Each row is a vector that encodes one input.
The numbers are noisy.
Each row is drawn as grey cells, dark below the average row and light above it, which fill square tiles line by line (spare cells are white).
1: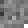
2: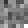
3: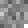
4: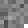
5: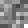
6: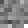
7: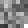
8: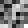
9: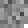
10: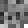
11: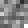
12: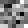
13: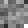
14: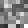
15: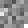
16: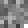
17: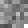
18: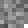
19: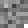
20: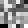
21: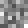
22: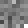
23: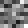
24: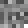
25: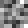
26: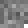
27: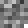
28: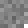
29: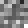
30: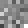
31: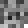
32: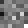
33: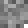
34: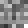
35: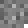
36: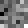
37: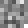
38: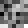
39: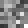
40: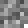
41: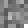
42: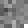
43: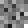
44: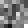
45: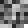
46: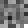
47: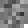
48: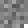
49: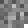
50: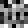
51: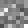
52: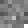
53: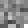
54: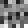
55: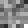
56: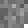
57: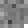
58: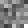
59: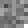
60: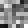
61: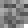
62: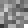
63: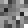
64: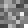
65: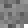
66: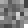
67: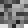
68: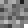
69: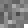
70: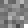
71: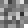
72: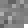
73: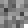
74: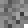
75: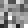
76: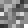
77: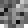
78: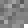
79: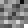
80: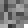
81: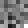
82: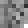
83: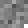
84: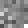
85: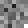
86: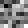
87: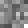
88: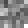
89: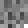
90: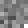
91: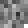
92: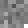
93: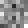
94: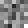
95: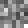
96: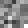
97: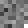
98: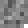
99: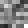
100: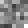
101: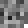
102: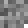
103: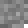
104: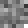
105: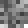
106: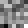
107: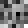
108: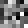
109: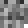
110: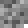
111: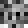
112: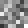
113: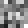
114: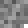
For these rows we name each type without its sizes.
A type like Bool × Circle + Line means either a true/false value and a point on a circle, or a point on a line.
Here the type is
(Bool × Bool × Bool × Bool + Line) × Line.
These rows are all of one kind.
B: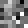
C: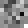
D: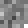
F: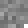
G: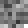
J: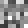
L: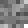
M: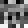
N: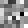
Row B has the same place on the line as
G and J.
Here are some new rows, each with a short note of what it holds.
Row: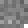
a point on a line and four true/false values
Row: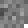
a point on a line and four true/false values
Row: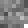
a point on each of two lines
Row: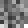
a point on a line and four true/false values
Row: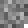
a point on each of two lines
